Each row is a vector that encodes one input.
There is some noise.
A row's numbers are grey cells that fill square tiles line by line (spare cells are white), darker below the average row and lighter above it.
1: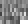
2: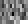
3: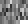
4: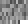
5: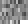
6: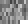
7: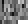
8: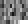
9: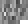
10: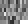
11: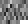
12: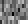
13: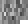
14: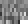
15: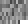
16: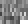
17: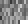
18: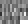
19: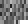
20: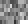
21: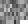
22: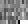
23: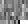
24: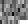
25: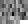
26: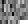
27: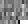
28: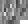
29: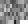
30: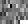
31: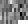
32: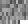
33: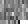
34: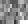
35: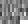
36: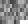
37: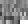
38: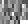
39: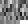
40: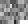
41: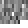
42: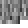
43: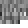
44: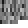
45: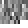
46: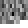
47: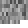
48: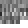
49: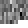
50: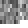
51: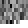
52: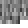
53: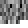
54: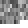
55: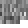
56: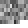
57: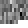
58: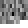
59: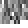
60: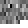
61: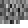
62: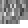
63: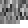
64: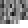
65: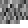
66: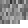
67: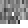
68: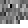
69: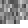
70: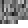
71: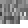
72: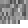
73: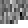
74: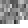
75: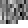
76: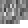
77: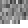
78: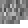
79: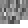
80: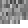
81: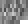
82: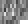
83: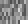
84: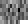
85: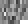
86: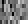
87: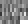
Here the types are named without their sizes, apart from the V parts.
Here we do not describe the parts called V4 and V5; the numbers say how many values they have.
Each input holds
a value of V5, together with either a point on each of two lines and a true/false value, or a value of V4.
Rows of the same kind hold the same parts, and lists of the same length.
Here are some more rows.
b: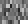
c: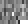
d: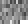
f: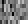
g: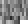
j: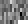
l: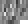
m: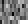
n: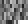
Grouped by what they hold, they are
b, f, j, m, n
c, d, g, l

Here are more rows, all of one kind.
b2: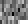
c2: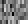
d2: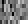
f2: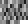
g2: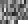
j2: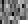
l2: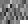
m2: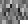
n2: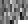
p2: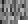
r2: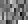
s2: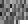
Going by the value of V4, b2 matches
j2 and m2.
